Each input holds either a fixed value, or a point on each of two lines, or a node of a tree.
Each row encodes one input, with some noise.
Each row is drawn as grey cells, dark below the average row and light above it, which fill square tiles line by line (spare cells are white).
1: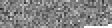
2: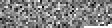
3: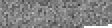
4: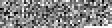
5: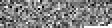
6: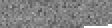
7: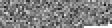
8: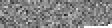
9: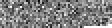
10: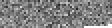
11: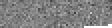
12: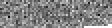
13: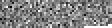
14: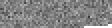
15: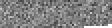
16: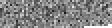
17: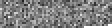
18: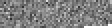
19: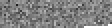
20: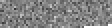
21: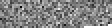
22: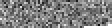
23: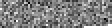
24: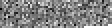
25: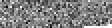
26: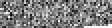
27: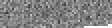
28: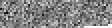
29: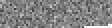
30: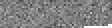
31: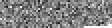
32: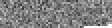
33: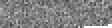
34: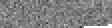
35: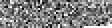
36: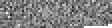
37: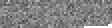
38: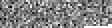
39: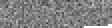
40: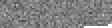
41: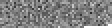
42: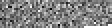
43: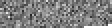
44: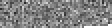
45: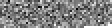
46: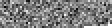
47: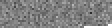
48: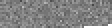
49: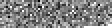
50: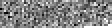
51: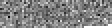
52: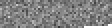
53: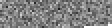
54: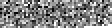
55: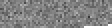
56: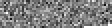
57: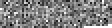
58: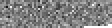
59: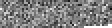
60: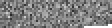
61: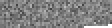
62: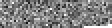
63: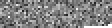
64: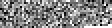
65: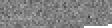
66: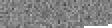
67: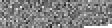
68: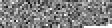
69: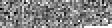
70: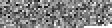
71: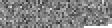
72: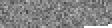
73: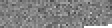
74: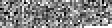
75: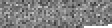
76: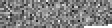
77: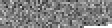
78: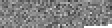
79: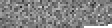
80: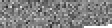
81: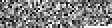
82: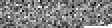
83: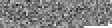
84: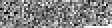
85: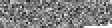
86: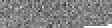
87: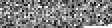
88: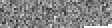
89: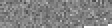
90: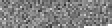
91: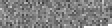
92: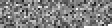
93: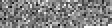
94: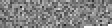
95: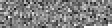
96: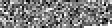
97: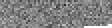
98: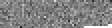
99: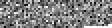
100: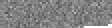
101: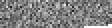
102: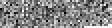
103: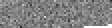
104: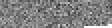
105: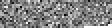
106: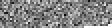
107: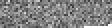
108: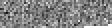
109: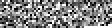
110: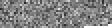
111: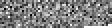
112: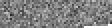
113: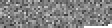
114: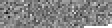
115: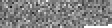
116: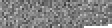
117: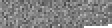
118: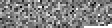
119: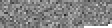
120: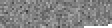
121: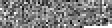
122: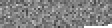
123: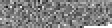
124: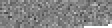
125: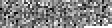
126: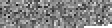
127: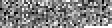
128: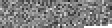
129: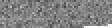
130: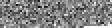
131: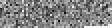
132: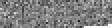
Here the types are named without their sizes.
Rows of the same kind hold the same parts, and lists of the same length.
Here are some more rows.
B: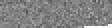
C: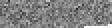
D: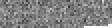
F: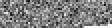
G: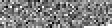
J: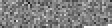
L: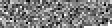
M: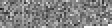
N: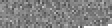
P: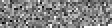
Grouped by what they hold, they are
B, D, G, J, M, N
C, F, L
P

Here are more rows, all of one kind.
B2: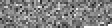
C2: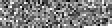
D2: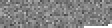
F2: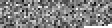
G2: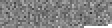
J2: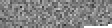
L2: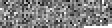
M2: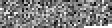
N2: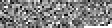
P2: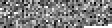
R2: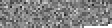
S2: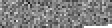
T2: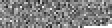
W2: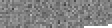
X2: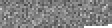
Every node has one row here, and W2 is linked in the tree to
F2 and T2.
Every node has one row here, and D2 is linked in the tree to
C2, L2, N2 and T2.
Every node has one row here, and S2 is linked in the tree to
J2.
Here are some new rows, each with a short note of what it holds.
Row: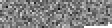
a fixed value
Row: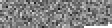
a fixed value
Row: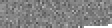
a node of a tree
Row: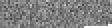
a point on each of two lines
